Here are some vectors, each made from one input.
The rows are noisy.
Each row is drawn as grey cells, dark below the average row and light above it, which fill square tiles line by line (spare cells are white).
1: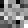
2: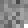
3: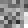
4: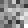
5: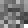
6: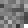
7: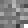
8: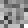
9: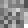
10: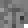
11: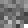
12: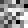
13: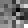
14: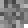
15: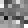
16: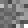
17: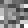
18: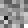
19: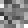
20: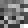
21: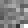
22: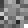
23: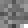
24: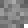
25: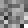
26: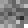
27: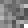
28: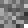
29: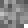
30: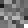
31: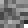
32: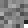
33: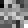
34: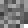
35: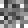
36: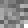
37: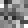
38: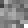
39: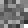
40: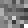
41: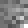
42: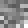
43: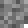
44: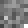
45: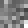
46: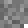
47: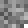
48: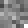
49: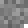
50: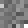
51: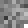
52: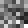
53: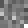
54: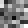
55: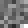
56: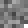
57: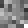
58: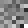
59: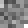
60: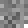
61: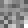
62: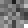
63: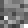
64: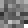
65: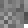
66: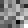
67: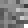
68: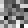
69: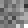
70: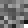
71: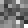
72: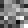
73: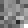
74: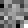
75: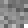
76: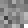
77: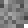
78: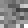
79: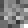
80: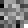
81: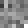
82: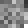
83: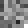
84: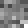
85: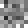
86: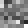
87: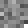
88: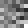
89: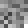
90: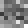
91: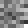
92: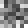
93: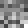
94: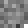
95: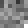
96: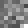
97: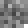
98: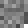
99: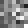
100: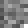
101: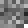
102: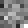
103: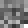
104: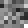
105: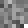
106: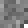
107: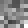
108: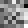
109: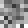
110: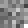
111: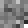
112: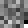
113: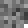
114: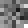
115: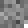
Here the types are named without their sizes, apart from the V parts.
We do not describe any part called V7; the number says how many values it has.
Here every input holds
a true/false value, together with either a point on a line, or a value of V7.
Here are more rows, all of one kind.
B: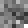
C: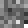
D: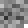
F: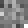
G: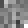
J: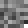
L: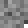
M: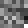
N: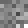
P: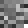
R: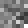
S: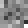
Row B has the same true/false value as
J, N and P.
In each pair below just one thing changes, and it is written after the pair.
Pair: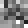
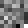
the value of V7
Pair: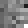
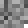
the true/false value
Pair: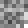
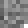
the value of V7
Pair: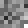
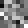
the value of V7
